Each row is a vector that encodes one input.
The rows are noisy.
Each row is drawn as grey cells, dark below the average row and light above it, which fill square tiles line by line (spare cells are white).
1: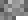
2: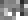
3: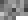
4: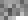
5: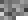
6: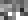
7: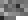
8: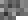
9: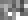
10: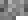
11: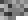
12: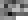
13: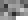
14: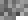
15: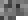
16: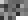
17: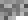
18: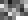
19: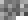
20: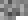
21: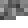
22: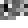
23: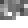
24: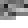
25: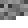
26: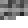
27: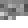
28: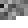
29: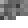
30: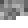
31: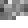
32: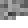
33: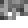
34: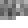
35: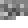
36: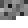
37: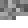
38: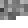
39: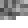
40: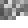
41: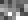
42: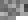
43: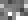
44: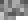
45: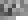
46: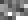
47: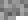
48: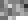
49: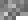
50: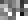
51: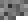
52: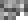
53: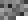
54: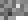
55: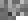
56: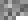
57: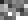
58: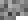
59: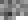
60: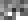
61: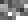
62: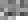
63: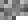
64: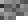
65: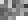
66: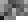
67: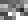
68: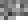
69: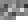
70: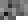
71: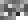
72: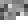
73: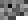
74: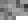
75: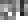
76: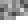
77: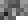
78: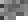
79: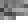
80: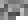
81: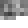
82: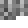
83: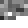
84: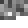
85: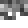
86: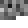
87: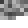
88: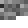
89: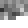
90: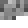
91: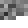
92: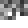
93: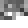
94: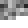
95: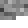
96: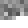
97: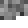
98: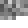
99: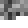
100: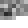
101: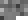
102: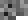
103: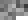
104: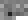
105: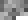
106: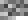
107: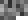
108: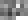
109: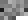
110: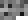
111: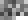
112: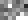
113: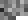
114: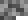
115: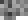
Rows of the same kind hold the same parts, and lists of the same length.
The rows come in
2 kinds.
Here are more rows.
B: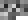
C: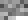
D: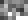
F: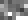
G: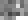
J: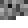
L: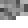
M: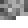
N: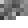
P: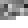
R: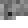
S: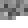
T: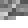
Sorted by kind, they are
B, C, G, L, M, P, R, S, T
D, F, J, N

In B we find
a point on each of two 8-point circles.
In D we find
a point on a 9-point line.
